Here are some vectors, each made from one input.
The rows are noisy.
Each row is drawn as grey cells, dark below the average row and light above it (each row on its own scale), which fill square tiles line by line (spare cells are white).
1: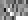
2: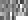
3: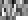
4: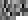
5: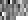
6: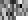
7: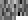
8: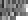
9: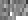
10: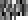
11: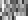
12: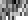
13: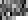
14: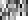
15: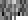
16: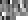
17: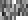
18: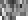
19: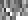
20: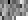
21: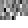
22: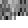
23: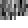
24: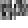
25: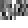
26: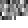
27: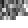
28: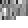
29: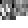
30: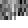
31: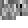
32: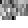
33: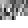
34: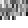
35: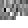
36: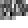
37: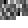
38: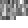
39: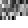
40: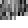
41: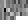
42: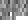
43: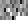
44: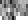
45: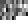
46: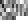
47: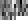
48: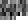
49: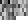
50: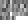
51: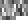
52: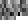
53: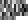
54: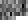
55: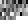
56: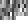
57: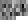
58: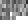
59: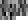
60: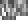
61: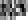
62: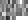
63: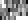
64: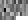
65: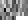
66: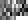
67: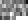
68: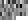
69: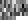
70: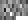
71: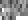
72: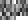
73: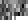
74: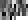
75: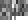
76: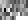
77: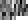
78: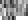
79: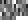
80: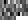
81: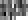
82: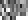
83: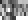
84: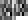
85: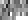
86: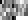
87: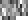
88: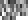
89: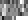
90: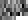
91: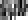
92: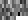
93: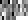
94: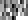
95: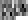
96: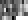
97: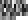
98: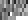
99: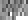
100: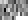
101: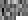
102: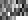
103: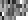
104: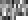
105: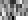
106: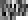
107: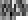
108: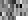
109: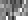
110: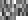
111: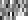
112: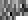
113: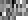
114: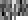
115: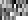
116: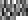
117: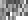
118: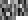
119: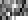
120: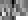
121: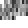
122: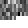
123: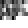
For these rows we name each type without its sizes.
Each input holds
either a node of a tree, or a list of points on a line.
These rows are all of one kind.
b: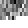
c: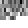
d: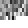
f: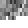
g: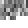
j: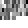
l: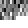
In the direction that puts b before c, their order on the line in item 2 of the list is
g, j, f, b, d, c, l.
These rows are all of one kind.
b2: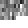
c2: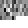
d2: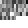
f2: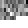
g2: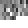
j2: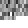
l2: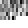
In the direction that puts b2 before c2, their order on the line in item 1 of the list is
b2, j2, d2, l2, f2, g2, c2.
